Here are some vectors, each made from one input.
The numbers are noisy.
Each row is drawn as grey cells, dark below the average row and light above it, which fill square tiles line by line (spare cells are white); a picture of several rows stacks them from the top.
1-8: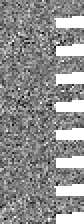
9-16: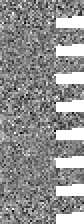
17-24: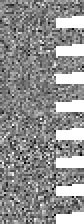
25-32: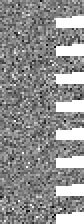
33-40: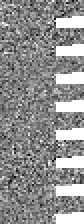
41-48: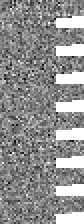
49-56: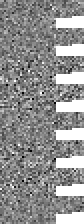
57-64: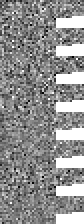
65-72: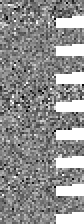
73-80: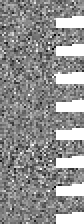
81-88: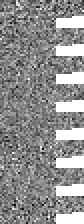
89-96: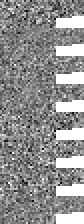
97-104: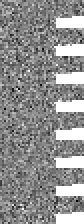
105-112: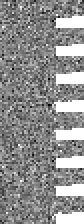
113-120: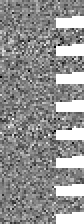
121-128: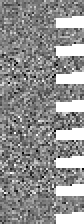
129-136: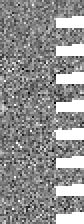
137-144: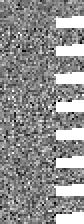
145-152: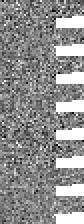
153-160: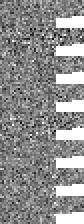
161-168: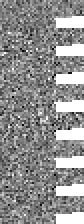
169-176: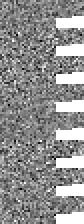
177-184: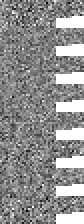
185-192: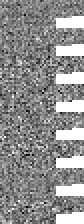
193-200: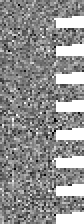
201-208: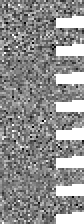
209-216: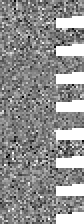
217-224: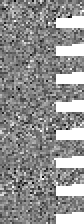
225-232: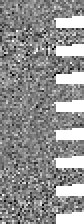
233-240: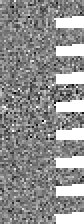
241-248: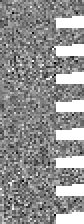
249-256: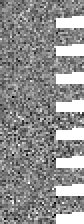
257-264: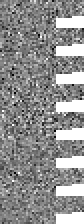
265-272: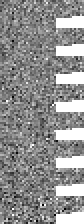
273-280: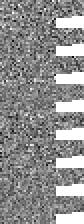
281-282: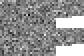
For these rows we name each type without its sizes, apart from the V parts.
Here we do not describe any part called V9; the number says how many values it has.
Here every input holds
a node of a tree and a value of V9, together with either a point on a circle, or a fixed value.
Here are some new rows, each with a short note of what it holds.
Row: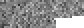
a node of a tree and a value of V9
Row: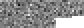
a node of a tree and a value of V9
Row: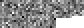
a point on a circle, a node of a tree and a value of V9
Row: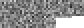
a node of a tree and a value of V9
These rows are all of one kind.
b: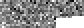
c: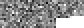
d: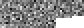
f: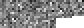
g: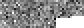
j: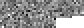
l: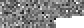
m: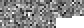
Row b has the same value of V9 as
j and m.
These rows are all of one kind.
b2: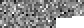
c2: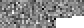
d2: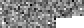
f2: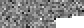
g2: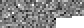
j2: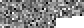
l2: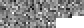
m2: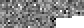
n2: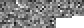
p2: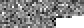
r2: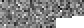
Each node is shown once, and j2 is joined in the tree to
d2 and p2.
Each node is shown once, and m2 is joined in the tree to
b2, c2, g2 and p2.
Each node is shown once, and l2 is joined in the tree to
r2.
